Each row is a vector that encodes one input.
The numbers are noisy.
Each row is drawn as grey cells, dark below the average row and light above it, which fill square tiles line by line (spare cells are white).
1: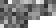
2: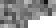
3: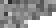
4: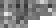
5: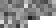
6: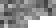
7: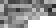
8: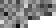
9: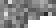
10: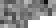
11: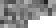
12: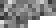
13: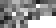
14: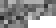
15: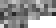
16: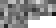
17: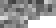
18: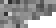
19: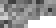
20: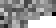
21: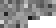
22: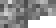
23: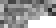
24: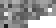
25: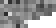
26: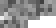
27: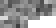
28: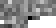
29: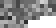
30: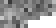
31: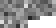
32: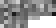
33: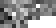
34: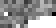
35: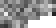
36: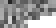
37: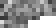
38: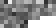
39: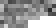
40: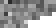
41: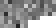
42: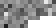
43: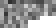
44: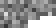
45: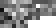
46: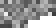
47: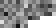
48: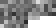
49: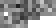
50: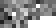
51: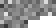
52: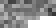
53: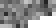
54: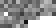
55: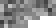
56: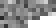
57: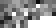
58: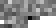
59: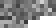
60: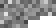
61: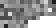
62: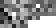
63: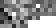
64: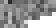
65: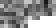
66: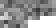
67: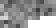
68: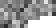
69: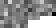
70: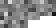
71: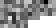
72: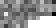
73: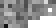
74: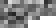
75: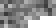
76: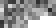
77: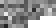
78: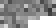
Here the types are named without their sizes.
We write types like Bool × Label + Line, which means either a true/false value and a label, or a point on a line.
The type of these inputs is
List(Line).
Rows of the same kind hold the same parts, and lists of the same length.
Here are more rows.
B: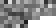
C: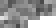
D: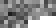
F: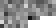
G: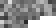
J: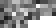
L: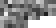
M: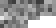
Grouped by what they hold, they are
B, D, G, L
C, F, M
J

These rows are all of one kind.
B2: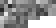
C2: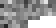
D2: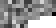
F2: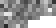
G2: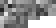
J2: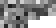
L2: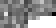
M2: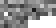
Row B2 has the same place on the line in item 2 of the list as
D2 and G2.
